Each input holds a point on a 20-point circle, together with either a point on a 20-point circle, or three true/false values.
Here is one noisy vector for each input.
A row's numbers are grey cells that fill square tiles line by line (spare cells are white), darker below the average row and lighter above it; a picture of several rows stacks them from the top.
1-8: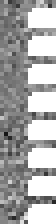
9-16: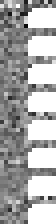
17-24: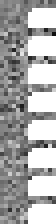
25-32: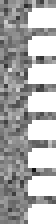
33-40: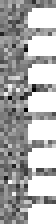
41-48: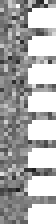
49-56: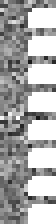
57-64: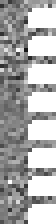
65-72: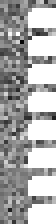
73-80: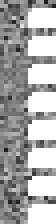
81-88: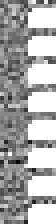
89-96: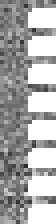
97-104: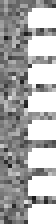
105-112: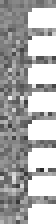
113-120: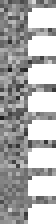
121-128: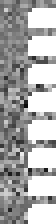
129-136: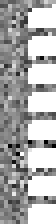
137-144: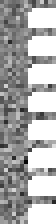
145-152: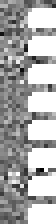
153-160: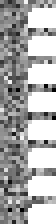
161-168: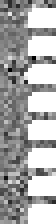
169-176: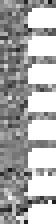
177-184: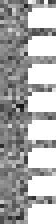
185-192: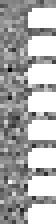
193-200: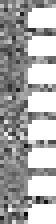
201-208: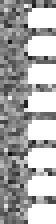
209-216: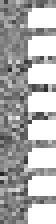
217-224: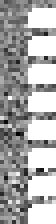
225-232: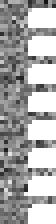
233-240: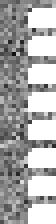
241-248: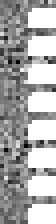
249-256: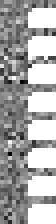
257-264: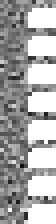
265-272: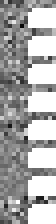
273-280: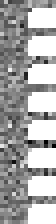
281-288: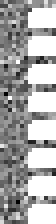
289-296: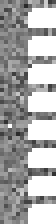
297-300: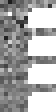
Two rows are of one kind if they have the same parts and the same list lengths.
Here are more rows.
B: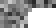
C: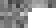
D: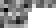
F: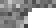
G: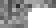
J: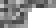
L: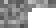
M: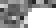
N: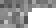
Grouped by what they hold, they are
B, F, G, L, N
C, D, J, M

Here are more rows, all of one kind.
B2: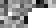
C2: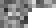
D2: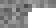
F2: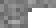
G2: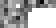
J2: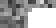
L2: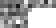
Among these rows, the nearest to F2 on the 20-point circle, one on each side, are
C2 and D2.
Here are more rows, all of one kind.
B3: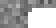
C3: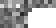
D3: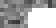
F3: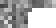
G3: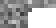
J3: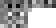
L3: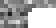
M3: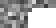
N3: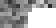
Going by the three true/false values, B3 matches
C3 and L3.
